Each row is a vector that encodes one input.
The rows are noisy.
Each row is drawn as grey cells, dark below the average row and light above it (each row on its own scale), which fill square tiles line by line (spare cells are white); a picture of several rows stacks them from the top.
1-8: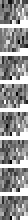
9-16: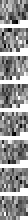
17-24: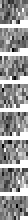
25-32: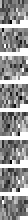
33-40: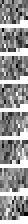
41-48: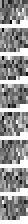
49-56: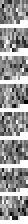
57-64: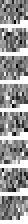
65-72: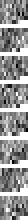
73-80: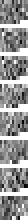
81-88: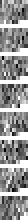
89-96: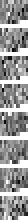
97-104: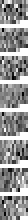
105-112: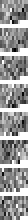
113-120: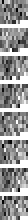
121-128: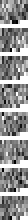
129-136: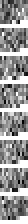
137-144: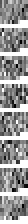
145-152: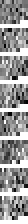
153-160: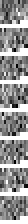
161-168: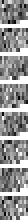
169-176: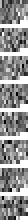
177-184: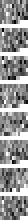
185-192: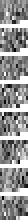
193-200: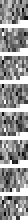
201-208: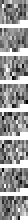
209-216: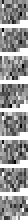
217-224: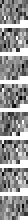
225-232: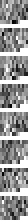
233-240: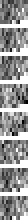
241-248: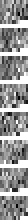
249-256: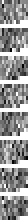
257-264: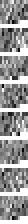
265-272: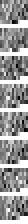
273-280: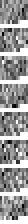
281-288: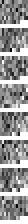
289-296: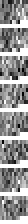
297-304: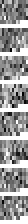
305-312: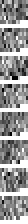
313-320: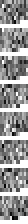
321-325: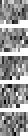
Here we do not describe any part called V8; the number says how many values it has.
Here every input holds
a list of up to two items, each a true/false value and a value of V8.
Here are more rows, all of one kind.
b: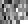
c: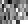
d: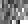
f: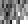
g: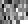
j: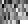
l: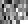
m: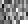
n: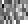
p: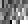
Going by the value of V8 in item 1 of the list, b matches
g, l and p.
